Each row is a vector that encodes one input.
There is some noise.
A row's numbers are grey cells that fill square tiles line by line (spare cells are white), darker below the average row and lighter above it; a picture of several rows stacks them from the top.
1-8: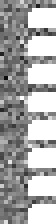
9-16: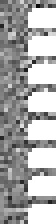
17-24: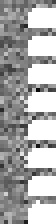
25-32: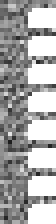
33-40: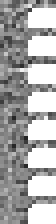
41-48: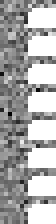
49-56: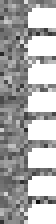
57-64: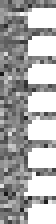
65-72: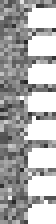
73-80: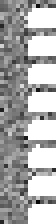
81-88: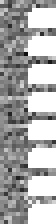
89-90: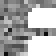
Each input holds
a point on a 6-point circle, together with either a point on a 6-point circle, or three true/false values.
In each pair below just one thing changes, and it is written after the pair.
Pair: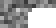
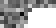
the place on the 6-point circle
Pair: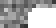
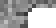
the place on the 6-point circle
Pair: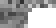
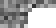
one of the three true/false values
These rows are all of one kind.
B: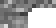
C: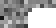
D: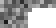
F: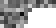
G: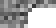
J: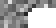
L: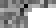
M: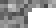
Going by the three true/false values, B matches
F and G.
